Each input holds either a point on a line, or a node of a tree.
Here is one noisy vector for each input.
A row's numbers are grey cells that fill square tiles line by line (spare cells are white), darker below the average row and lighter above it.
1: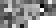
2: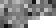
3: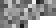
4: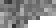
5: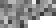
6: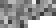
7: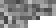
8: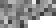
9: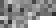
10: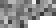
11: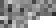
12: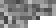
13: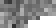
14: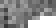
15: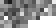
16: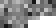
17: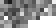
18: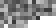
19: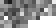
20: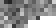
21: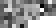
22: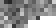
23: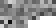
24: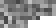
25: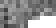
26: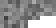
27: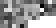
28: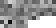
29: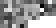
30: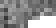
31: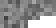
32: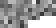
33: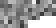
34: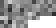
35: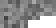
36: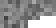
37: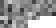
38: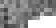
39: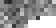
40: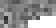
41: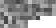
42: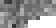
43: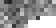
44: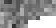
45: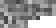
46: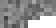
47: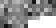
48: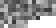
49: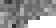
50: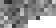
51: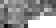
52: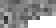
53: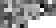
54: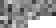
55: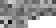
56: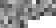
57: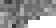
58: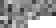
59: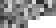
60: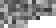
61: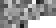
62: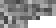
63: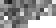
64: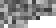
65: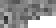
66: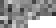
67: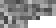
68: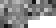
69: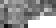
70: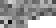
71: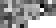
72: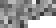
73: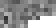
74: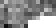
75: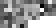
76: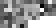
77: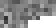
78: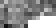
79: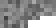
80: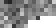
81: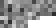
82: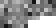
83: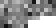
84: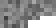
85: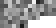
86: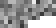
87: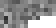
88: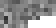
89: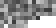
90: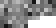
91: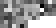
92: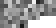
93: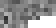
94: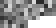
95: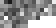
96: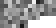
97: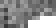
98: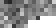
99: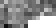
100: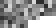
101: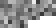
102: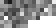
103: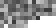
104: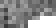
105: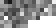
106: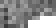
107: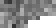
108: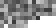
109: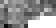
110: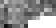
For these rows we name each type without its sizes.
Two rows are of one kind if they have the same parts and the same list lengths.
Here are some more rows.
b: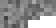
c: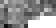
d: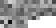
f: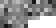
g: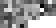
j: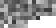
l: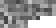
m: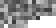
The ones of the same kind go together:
b, c, f, j, l, m
d, g

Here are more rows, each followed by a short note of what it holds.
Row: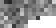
a node of a tree
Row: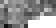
a node of a tree
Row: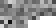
a point on a line
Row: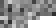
a point on a line
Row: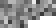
a point on a line
